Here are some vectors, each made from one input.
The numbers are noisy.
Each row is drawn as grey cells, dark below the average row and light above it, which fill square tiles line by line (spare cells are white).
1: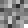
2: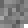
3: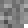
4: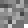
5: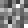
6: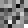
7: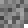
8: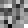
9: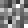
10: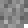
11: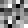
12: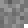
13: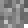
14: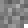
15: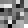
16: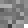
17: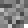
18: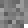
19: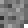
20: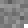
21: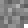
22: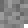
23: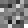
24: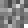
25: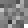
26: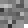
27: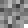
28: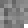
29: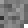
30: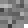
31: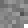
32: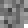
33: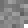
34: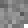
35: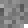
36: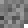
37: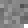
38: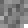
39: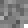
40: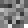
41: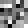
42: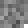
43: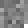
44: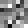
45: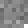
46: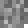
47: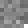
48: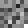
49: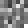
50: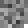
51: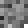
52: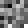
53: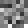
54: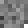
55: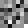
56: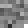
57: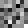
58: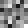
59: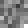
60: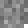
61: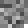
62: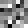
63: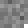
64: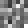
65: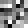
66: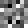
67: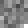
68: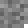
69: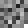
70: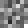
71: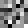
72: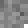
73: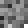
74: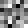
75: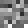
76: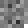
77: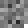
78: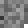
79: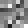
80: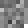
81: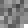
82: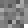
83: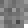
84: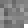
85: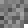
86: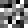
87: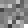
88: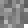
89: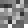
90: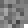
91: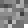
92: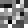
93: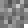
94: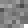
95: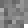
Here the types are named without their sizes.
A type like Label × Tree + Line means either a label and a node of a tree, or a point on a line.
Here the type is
(Bool × Bool × Bool + Unit) × Line × Line × Line.
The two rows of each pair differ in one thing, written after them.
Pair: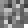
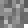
one of the three true/false values
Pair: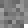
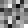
one of the three true/false values
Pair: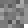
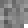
the place on one of the three lines
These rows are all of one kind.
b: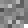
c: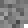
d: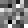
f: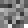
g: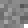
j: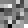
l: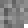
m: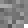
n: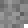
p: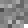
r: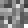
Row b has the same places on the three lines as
f, j, n and r.
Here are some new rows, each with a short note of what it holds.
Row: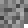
a point on each of three lines
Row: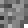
a point on each of three lines
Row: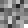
a point on each of three lines and three true/false values
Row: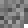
a point on each of three lines
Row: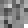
a point on each of three lines and three true/false values
